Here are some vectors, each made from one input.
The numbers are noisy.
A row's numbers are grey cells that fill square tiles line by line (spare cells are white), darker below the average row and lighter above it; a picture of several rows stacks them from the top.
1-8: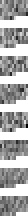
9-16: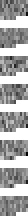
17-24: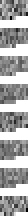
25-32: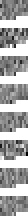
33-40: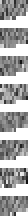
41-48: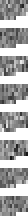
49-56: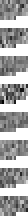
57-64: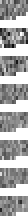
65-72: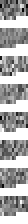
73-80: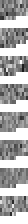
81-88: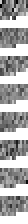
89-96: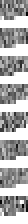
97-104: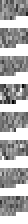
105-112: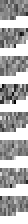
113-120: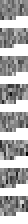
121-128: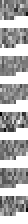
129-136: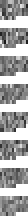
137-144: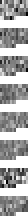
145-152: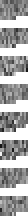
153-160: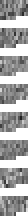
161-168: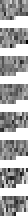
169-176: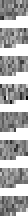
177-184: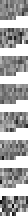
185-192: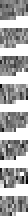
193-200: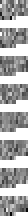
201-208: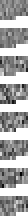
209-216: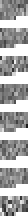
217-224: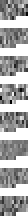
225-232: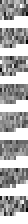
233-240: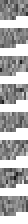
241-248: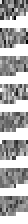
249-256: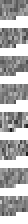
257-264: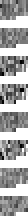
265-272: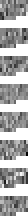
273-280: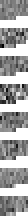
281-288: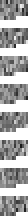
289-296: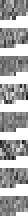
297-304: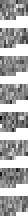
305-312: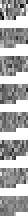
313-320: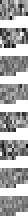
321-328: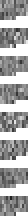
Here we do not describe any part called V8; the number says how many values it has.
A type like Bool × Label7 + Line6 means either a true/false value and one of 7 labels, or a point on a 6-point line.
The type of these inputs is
List2(Bool × (Line6 + V8)).
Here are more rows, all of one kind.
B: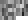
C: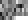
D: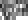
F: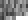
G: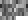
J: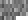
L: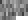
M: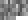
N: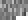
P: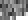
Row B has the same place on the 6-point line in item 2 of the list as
F, G, L and P.
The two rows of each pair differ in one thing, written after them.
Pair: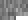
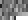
the value of V8 in item 2 of the list
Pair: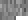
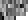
the value of V8 in item 2 of the list
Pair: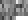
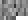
the true/false value in item 2 of the list
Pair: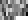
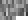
the true/false value in item 1 of the list
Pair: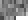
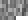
the true/false value in item 2 of the list
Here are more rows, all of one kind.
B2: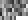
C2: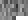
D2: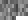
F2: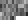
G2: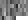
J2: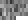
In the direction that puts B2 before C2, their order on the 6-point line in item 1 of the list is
D2, J2, B2, C2, G2, F2.
